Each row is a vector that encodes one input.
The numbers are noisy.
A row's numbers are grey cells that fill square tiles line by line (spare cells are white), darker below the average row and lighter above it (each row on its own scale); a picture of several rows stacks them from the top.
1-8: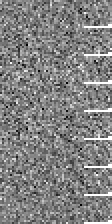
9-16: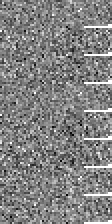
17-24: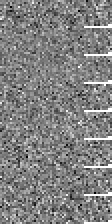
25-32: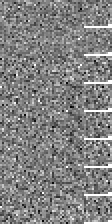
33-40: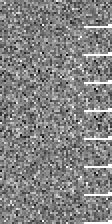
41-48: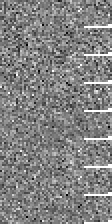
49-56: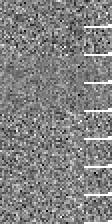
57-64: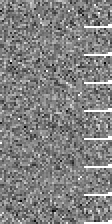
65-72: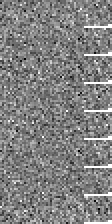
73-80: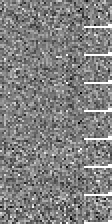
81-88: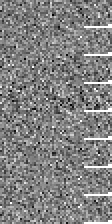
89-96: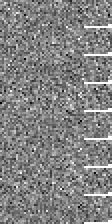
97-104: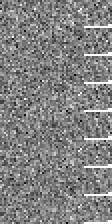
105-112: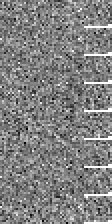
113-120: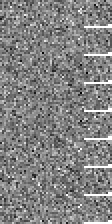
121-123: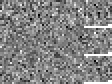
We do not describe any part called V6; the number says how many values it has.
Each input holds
a list of up to two items, each a true/false value and a value of V6.
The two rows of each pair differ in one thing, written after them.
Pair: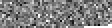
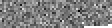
the value of V6 in item 1 of the list
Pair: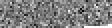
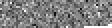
the value of V6 in item 1 of the list
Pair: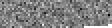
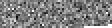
the true/false value in item 2 of the list
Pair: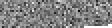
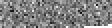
the true/false value in item 1 of the list
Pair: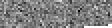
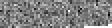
the value of V6 in item 2 of the list
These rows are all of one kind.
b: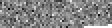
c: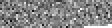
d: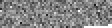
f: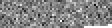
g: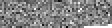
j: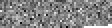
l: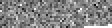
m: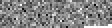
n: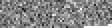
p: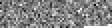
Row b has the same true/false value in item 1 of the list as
c and g.
